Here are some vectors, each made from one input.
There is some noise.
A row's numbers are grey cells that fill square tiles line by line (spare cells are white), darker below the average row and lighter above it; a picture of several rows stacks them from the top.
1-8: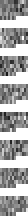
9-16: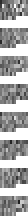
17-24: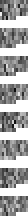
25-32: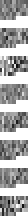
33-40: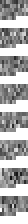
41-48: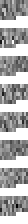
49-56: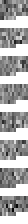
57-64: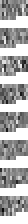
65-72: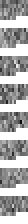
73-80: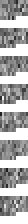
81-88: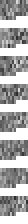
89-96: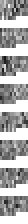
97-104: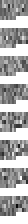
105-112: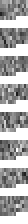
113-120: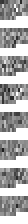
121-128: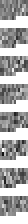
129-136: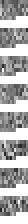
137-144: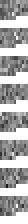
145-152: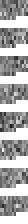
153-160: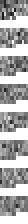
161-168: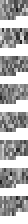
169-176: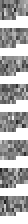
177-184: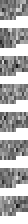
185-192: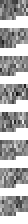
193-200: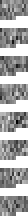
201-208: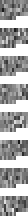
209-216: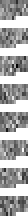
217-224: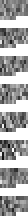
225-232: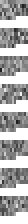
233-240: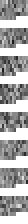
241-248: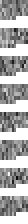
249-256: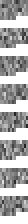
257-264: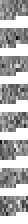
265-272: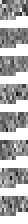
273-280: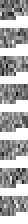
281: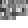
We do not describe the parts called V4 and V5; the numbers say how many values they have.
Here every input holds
one of 11 labels and a value of V4, together with either a point on a 10-point line, or a value of V5.
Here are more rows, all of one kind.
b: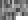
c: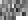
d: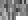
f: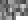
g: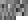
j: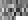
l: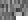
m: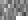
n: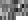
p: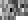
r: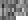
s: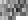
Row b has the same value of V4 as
f and j.
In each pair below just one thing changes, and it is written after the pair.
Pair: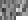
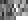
the value of V5
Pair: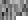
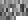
the value of V4
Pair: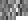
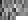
the value of V5
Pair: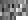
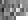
the value of V4
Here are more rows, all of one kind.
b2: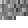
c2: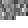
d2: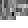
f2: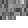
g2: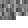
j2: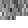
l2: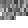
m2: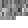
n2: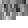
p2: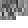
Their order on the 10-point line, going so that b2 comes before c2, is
n2, d2, f2, b2, g2, m2, j2, p2, l2, c2.
